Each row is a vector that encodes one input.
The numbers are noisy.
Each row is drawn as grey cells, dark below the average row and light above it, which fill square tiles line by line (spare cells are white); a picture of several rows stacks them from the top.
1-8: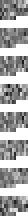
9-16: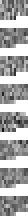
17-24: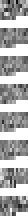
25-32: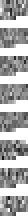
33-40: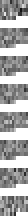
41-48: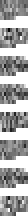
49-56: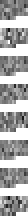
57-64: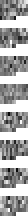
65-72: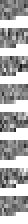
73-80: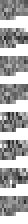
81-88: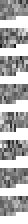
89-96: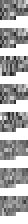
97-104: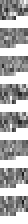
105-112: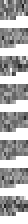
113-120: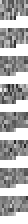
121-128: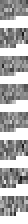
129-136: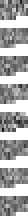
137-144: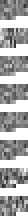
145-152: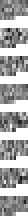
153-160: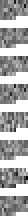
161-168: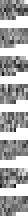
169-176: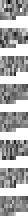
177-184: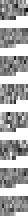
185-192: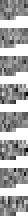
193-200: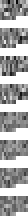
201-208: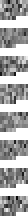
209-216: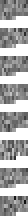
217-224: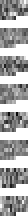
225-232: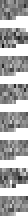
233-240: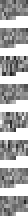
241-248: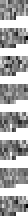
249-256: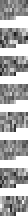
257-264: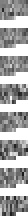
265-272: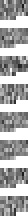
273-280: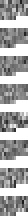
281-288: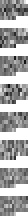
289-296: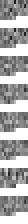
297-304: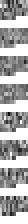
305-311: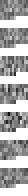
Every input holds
either a point on a 12-point line, or a node of a 9-node tree, or a list of up to three points on a 7-point line.
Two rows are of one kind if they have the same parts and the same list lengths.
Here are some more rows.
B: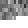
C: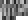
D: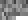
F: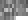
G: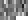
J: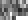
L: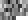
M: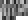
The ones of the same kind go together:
B
C, M
D
F
G, L
J

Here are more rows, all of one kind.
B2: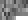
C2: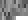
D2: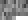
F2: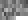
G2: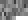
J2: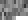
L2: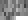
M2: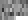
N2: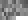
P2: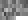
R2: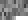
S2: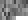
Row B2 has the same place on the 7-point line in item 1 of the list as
C2 and S2.
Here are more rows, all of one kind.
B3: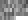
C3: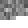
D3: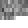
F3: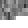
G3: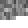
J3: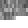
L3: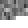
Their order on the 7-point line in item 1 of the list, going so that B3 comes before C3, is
D3, B3, J3, C3, G3, L3, F3.
